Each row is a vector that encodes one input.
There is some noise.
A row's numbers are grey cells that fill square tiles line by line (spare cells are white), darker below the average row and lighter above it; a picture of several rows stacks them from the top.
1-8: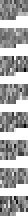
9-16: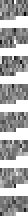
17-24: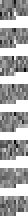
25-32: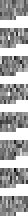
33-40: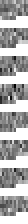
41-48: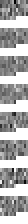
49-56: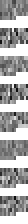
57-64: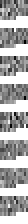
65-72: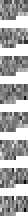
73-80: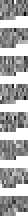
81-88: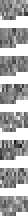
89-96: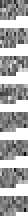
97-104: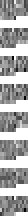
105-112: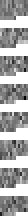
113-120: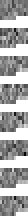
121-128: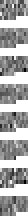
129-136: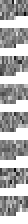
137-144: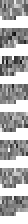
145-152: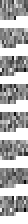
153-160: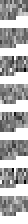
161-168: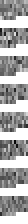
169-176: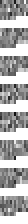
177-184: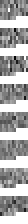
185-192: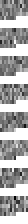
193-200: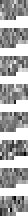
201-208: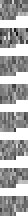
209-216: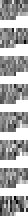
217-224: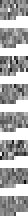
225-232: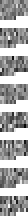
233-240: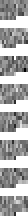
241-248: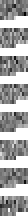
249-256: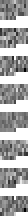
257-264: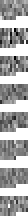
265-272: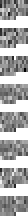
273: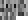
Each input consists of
either a node of a 7-node tree, or a node of a 10-node tree, or a node of an 18-node tree.
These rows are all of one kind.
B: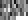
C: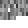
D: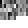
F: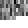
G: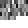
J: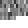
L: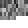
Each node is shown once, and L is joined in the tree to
D and F.
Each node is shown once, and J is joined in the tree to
C and D.
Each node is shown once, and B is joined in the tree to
D and G.
